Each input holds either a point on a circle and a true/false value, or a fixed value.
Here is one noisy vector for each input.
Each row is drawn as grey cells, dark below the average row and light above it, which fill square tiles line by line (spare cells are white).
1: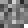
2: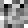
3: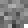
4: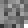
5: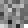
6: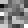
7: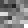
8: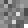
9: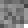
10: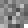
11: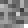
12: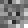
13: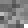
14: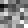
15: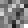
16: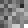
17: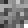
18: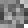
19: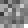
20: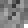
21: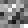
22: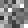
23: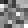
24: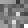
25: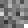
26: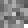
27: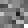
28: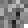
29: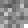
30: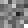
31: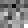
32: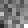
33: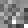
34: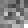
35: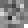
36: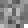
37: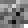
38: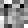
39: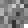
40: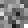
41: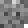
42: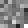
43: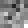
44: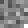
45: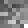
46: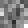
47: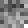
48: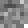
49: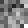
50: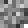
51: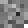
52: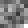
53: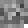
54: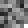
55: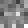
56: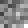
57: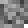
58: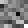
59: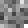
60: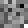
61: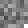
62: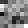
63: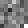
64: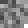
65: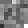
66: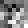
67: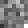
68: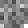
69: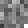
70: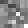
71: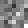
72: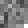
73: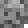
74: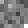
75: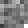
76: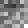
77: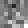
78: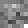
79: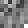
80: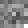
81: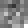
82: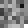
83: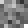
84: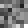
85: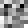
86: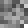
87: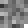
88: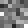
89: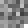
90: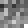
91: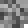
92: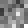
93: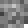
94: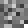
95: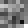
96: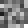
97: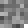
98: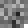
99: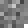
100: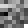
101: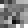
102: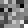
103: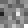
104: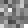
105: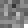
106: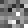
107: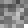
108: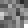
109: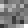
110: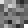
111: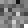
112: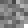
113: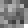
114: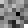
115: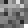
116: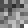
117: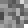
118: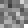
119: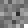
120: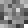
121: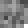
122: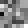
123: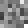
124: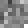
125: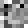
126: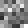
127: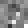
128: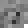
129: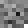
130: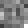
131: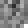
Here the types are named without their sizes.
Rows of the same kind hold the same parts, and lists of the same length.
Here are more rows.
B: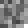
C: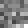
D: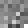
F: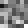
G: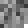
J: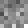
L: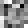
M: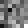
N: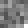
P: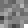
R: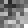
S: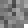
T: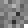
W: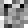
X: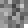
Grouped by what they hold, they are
B, C, D, F, G, J, M, N, P, R, S, T, X
L, W

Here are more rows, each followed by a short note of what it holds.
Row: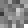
a point on a circle and a true/false value
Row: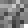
a point on a circle and a true/false value
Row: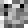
a fixed value
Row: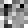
a fixed value
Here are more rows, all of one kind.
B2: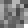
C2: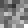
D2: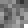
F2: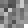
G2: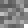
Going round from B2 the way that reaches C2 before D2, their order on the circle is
B2, G2, F2, C2, D2.
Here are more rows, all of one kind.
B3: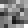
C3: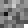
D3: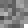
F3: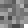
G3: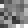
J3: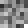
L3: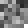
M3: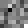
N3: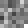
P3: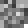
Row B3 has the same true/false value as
C3, G3, L3 and M3.
